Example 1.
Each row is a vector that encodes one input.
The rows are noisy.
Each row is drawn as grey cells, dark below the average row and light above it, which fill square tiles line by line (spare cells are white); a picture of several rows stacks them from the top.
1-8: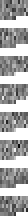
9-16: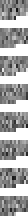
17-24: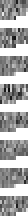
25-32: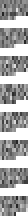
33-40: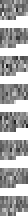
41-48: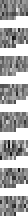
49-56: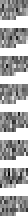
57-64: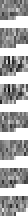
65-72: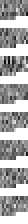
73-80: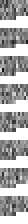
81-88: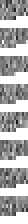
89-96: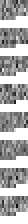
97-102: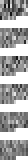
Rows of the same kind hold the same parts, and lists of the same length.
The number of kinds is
3.
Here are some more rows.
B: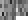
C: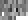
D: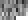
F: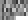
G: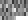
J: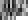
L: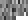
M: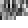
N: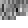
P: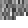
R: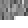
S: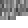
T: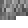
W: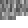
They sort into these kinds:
B, F, G, R
C, D, L, N, P, S, T, W
J, M

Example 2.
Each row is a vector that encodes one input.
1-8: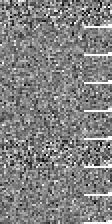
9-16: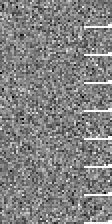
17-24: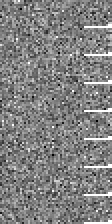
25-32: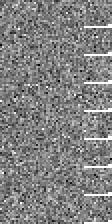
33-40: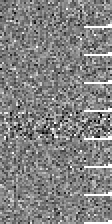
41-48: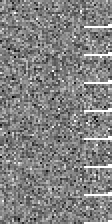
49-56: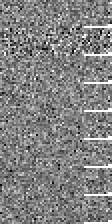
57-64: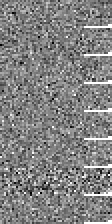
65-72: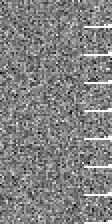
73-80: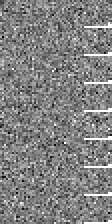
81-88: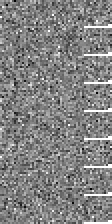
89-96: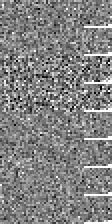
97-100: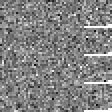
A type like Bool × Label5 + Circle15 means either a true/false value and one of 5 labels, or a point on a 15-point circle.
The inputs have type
Bool × Label12 + Unit.
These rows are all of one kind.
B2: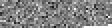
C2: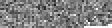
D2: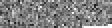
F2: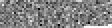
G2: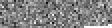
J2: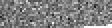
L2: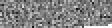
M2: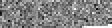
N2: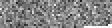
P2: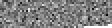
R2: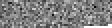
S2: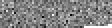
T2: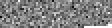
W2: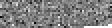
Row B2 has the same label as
D2, J2, M2 and R2.
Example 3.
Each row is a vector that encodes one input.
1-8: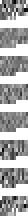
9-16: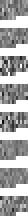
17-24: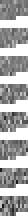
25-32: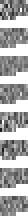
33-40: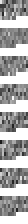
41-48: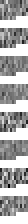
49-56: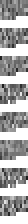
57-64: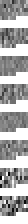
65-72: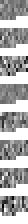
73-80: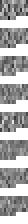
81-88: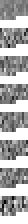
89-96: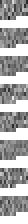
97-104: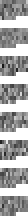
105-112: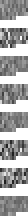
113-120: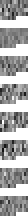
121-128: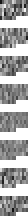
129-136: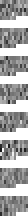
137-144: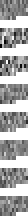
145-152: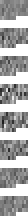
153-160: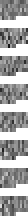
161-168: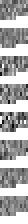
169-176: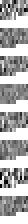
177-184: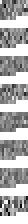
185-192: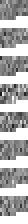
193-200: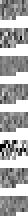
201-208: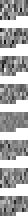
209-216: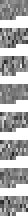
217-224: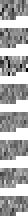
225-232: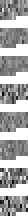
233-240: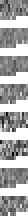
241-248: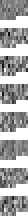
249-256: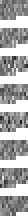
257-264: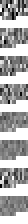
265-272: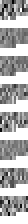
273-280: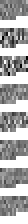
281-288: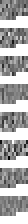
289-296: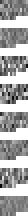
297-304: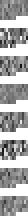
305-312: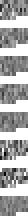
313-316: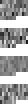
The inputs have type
Circle15 × Tree10.
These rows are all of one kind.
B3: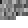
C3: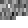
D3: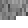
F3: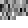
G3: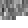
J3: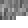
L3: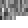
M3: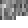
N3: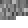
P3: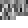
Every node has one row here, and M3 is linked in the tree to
F3, G3 and L3.
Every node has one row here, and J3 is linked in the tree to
L3, N3 and P3.
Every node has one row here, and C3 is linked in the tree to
F3.
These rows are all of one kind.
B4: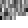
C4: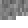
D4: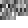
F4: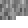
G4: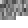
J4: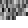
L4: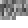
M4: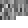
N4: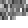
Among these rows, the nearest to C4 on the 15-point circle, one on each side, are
G4 and M4.
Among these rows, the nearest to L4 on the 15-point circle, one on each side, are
B4 and G4.
